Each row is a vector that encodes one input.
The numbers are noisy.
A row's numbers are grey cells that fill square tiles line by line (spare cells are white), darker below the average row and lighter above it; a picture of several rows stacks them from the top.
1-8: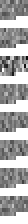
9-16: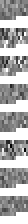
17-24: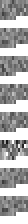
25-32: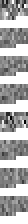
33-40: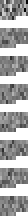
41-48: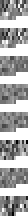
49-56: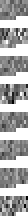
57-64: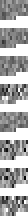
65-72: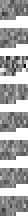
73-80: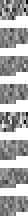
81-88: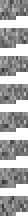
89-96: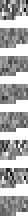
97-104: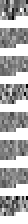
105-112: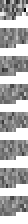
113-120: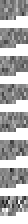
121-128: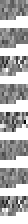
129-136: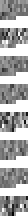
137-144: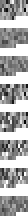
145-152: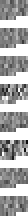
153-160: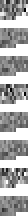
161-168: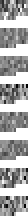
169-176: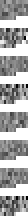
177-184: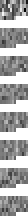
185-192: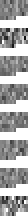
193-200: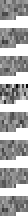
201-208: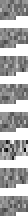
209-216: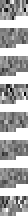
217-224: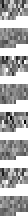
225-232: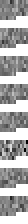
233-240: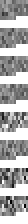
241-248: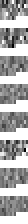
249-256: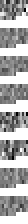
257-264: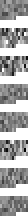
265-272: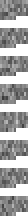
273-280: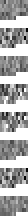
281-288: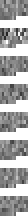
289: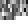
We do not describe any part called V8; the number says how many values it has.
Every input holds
either a point on a 5-point line, or a point on a 9-point line and four true/false values, or a value of V8.
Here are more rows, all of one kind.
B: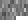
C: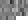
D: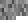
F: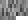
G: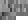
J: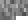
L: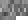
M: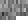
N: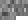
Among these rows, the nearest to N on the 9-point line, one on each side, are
B and L.
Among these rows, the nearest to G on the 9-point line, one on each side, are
L and M.
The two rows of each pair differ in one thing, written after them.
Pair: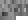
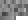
one of the four true/false values
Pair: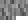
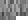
the place on the 9-point line
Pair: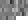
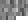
one of the four true/false values
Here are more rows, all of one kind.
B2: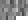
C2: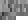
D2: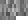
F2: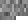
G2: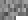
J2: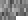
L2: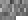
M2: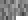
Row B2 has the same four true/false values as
D2 and F2.
